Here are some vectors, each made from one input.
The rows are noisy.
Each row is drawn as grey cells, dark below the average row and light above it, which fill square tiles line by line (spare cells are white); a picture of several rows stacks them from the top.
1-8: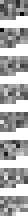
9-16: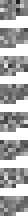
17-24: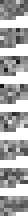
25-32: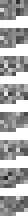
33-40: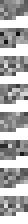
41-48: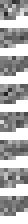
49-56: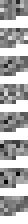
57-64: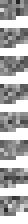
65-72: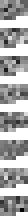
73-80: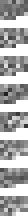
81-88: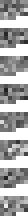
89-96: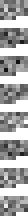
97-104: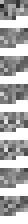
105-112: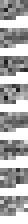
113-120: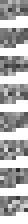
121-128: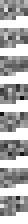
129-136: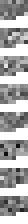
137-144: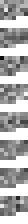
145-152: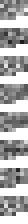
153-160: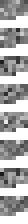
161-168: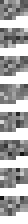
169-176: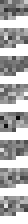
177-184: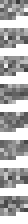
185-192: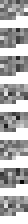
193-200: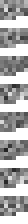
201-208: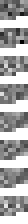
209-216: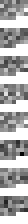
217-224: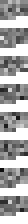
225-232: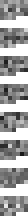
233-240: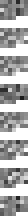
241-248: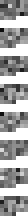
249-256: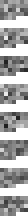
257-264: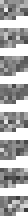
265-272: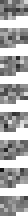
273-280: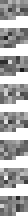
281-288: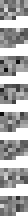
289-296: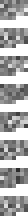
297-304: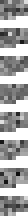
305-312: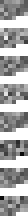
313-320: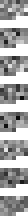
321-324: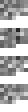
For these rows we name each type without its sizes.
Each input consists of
either a point on a circle, or a node of a tree.
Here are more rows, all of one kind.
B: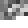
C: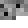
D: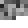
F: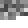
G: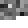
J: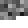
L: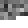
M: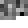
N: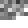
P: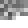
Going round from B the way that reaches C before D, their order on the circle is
B, C, D, M, G, J, L, F, P, N.
